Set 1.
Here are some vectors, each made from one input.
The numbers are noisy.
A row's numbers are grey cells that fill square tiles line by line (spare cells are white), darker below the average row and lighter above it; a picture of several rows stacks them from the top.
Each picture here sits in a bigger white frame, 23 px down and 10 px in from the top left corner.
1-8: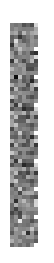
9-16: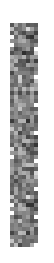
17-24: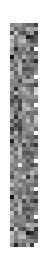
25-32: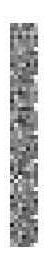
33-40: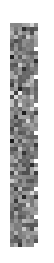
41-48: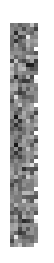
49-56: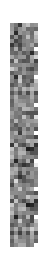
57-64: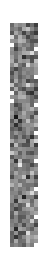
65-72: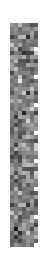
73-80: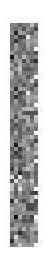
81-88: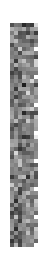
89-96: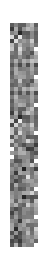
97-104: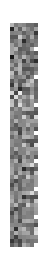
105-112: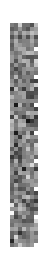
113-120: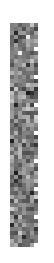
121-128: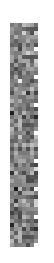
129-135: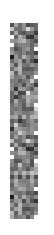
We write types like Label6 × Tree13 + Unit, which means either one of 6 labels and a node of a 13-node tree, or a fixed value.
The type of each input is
Circle8 + Circle13 + Unit.
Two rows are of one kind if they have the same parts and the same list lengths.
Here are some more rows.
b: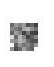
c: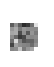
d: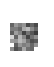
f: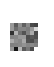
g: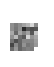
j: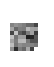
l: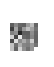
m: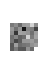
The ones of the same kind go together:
b, c, d, f, j
g, m
l

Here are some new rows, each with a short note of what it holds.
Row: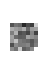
a point on a 13-point circle
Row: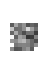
a point on a 13-point circle
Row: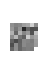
a point on an 8-point circle
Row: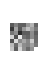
a fixed value
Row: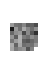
a point on a 13-point circle
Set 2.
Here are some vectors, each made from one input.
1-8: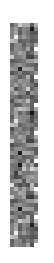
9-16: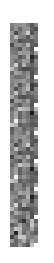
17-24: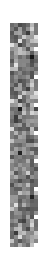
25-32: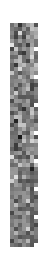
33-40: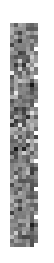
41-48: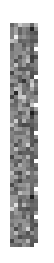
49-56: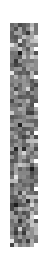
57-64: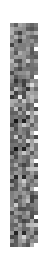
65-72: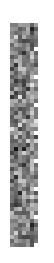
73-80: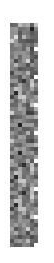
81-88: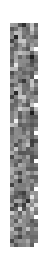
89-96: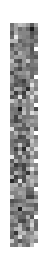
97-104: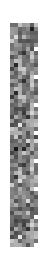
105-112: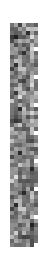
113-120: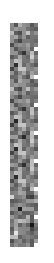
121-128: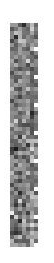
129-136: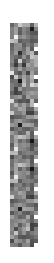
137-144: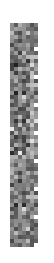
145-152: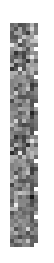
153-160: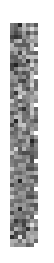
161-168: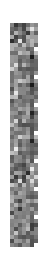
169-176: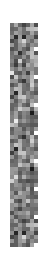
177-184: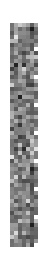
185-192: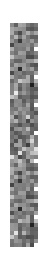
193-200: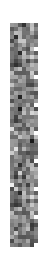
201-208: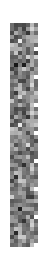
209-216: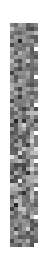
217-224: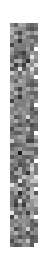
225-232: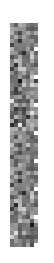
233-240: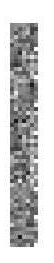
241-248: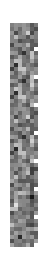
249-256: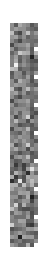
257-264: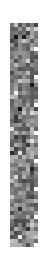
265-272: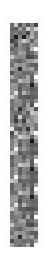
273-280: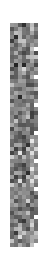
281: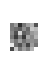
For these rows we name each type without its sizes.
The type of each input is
Circle + Line.
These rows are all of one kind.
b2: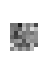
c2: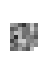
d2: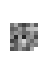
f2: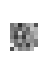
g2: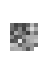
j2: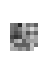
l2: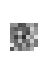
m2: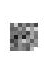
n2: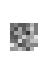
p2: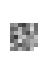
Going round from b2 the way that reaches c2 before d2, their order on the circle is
b2, f2, l2, g2, n2, p2, c2, d2, m2, j2.
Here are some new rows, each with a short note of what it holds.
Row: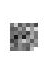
a point on a circle
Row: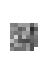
a point on a line
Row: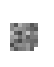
a point on a line
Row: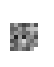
a point on a circle
